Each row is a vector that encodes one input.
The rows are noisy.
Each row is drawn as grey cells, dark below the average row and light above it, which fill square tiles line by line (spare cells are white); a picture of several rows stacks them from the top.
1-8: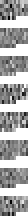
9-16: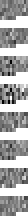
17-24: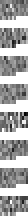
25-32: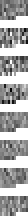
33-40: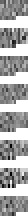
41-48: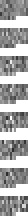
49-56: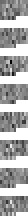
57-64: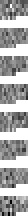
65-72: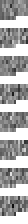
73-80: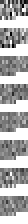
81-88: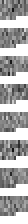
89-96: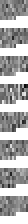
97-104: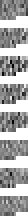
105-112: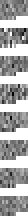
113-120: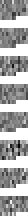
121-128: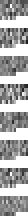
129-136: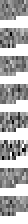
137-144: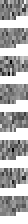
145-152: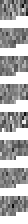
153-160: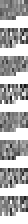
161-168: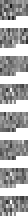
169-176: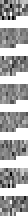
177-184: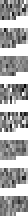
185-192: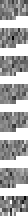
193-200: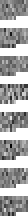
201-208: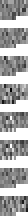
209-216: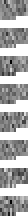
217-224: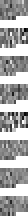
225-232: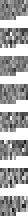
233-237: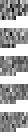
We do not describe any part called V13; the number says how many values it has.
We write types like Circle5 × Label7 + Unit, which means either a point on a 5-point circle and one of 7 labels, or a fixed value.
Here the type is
Line4 + Tree9 + V13.
